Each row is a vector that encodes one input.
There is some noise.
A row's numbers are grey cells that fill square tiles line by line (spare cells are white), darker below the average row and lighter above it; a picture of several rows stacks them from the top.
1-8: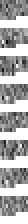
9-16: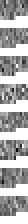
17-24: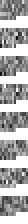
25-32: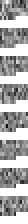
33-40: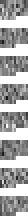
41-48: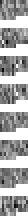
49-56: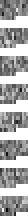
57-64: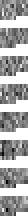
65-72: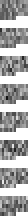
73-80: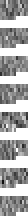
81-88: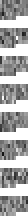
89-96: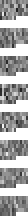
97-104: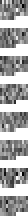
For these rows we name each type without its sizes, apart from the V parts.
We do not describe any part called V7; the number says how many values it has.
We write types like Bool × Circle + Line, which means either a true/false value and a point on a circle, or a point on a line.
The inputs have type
Bool × (Line + V7).
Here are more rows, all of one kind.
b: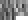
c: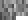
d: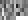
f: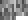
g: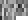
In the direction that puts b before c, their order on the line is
b, c, f, g, d.
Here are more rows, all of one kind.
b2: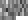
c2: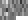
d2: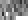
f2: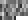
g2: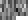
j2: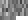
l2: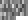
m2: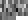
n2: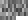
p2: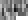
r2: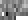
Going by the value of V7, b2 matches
c2, d2, j2 and n2.
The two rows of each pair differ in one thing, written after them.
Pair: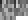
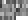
the true/false value
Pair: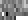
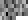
the true/false value
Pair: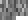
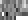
the value of V7
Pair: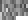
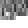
the value of V7
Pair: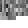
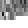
the value of V7
